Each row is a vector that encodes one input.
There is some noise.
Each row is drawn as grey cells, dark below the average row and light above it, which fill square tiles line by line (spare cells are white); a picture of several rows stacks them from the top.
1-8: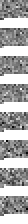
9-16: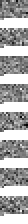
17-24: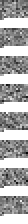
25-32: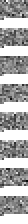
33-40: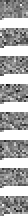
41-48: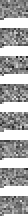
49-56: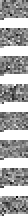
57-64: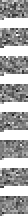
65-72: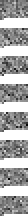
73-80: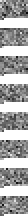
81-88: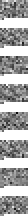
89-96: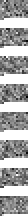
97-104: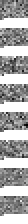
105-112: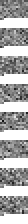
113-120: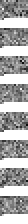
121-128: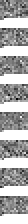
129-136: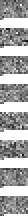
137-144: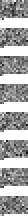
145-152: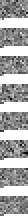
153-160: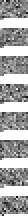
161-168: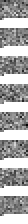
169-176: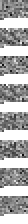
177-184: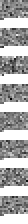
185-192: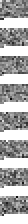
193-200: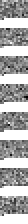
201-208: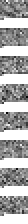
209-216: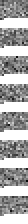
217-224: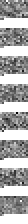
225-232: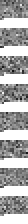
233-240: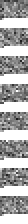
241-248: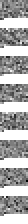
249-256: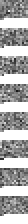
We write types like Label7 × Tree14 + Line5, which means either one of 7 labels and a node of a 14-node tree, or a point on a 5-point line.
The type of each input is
(Bool × Label8 + Label6) × List2(Line6).
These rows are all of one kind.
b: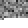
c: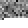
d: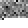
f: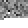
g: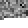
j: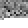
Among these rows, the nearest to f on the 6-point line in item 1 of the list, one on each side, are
b and j.
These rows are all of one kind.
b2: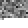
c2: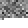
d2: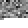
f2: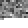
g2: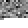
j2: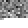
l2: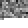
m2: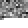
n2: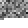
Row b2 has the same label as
c2, f2 and l2.
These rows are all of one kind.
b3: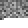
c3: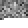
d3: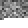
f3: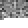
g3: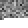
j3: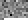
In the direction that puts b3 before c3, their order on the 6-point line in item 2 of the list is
d3, b3, c3, g3, f3, j3.
